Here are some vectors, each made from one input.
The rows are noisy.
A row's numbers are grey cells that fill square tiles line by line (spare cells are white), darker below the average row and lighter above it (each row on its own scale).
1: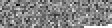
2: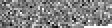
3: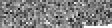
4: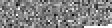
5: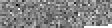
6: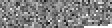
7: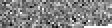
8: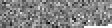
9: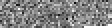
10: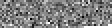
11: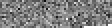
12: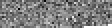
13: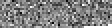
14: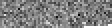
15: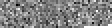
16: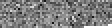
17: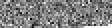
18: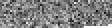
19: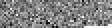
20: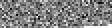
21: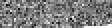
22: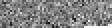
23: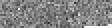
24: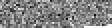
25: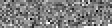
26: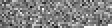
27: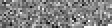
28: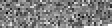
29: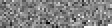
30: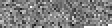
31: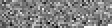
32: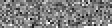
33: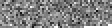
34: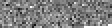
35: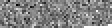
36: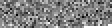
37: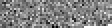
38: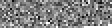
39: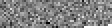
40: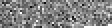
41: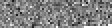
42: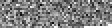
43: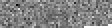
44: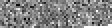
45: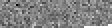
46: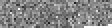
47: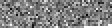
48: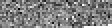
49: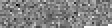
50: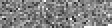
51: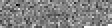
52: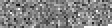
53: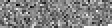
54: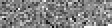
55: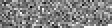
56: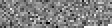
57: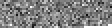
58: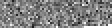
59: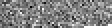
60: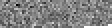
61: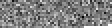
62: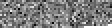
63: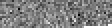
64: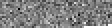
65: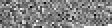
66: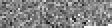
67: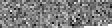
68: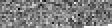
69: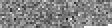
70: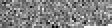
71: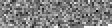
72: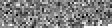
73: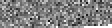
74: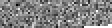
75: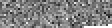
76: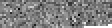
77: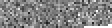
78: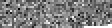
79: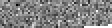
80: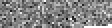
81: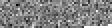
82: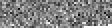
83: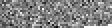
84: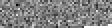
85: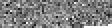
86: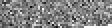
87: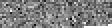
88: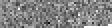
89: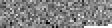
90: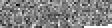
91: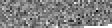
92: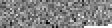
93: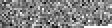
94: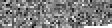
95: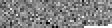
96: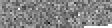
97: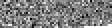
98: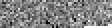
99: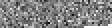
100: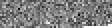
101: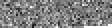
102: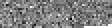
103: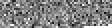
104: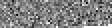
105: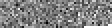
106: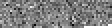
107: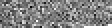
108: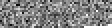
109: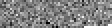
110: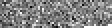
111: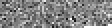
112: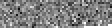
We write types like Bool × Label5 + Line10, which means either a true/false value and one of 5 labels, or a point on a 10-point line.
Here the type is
(Circle5 + Unit) × Line4 + Label5 × Label5.
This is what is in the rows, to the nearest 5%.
About 45% of them hold two labels (each one of 5). The rest hold a point on a 4-point line, together with either a point on a 5-point circle, or a fixed value.
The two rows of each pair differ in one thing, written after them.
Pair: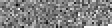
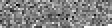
the place on the 5-point circle
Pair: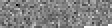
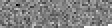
the place on the 4-point line
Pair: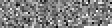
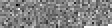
the place on the 5-point circle
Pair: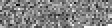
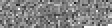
the place on the 4-point line
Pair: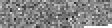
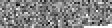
the place on the 4-point line
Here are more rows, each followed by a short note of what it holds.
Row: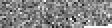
a point on a 4-point line
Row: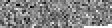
a point on a 5-point circle and a point on a 4-point line
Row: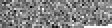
a point on a 4-point line
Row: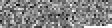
a point on a 5-point circle and a point on a 4-point line
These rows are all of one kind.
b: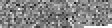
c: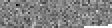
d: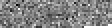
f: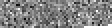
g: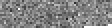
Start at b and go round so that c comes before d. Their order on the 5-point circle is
b, f, c, d, g.
